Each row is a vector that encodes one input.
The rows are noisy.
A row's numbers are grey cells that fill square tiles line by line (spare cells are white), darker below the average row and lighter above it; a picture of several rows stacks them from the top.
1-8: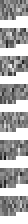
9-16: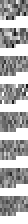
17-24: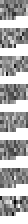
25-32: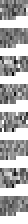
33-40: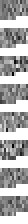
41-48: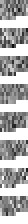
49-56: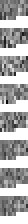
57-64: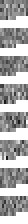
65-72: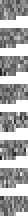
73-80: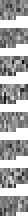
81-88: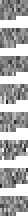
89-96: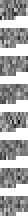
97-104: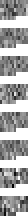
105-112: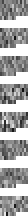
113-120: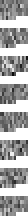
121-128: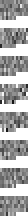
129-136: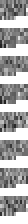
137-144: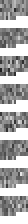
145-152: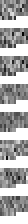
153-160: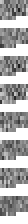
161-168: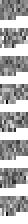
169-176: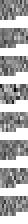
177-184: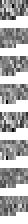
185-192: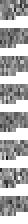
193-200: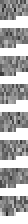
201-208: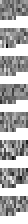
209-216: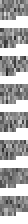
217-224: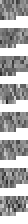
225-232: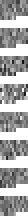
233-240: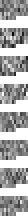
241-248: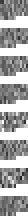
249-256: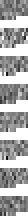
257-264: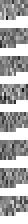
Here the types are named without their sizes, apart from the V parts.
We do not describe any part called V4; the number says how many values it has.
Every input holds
a node of each of two trees, together with either a point on a line, or a value of V4.
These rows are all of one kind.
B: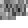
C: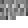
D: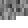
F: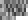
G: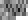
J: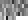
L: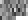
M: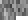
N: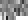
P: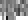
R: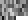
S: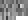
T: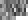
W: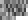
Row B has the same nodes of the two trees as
F, G and W.
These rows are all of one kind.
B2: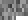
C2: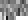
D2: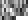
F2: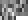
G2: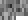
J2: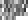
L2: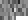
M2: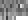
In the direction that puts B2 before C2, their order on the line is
L2, M2, J2, B2, D2, G2, F2, C2.
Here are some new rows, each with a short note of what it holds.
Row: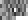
a point on a line and a node of each of two trees
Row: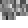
a node of each of two trees and a value of V4
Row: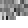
a point on a line and a node of each of two trees
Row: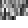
a node of each of two trees and a value of V4
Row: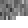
a node of each of two trees and a value of V4
